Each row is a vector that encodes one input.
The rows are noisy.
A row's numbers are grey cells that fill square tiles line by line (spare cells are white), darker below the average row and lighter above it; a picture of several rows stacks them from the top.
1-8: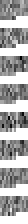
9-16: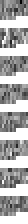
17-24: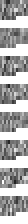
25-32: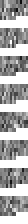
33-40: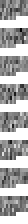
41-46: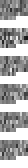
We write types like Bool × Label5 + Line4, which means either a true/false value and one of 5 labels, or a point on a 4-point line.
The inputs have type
Bool × (Tree7 + Unit).
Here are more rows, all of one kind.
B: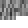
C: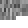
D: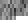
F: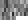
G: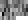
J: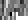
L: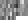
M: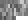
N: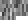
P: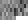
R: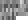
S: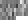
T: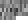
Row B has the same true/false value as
D, J, P and T.
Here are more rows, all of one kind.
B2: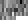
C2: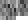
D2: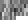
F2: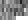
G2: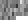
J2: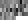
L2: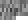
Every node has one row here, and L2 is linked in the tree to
G2 and J2.
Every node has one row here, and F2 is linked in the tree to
B2.
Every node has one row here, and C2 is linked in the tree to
D2.
